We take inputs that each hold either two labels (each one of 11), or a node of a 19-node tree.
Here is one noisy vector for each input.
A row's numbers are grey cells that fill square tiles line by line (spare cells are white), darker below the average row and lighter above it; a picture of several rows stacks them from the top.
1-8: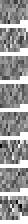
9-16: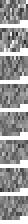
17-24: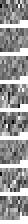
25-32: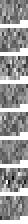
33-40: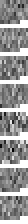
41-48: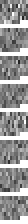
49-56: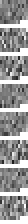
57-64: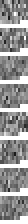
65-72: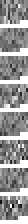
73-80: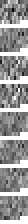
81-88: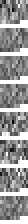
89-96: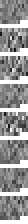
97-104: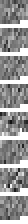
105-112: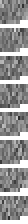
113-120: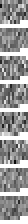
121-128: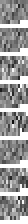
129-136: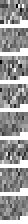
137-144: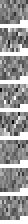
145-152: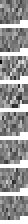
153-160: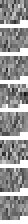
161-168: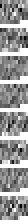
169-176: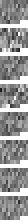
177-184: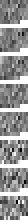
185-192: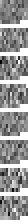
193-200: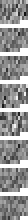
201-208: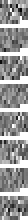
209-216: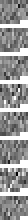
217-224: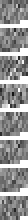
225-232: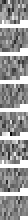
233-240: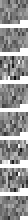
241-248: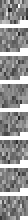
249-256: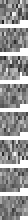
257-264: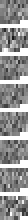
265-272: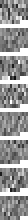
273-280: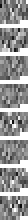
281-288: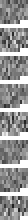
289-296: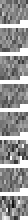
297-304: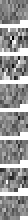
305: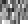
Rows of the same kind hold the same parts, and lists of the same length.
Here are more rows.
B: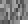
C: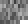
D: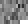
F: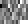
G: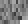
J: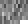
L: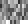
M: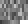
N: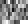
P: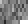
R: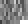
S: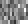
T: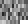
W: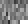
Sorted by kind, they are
B, C, D, G, J, M, P, R, W
F, L, N, S, T

